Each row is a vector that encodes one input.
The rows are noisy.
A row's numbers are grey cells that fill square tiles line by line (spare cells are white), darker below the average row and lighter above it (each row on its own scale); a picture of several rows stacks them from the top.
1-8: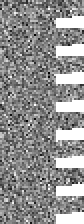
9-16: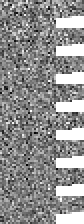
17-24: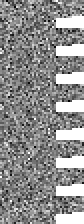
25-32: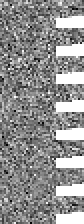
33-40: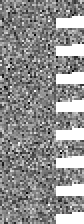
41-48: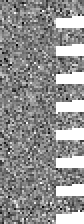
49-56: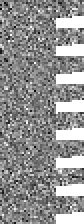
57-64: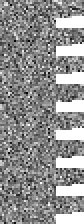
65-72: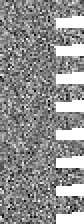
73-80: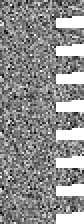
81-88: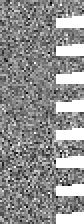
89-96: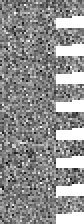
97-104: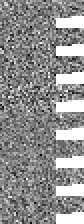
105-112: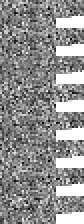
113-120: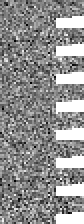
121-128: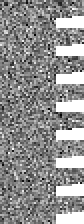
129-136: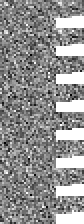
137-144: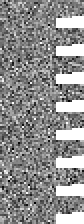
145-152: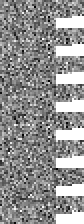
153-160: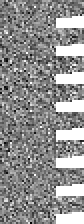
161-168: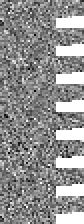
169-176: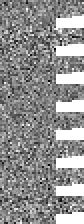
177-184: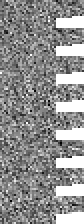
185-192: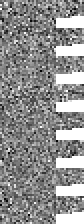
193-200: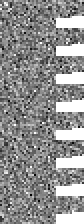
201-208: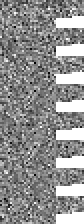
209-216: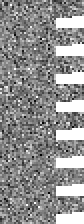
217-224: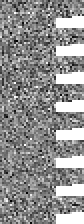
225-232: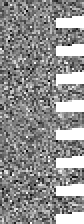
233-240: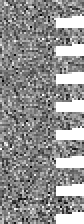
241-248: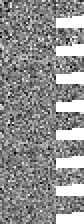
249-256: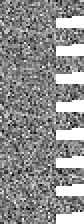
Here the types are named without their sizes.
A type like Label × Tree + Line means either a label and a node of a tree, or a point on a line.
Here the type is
(Bool × Bool × Bool × Bool + Unit) × List(Circle).
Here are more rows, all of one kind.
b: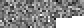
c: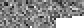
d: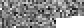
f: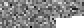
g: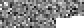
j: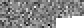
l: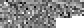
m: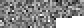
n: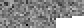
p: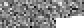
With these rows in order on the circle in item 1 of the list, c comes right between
d and m.
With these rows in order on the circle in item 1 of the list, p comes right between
b and g.
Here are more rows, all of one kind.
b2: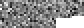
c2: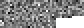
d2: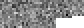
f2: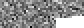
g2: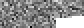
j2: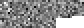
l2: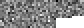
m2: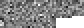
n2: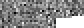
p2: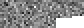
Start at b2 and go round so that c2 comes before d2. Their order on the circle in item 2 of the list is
b2, f2, g2, p2, n2, j2, c2, d2, m2, l2.
